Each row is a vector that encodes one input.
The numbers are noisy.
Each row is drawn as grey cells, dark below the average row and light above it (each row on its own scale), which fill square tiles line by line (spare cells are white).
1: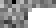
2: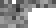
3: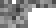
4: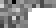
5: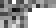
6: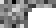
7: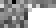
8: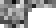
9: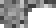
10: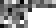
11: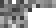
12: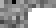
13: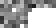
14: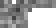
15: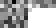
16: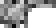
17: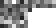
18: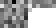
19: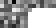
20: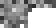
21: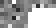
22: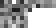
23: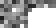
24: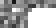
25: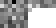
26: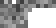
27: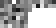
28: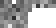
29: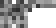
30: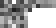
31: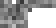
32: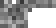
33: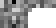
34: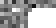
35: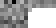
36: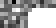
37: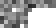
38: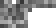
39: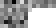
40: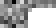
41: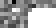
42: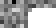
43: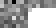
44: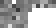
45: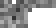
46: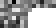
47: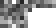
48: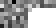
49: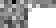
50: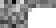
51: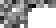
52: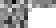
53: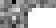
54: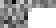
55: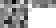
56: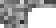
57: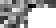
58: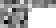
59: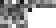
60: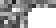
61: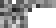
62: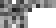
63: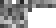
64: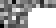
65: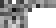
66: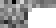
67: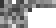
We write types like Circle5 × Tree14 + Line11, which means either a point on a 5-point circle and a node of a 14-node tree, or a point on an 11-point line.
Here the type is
Line4 + Line5.
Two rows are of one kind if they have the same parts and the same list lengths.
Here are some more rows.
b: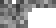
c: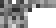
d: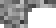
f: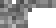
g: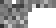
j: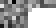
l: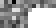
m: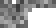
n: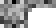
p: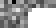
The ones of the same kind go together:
b, c, f, g, m
d, j, l, n, p

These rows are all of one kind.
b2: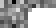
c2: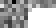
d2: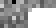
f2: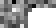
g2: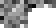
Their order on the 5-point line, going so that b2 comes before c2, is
g2, f2, b2, d2, c2.
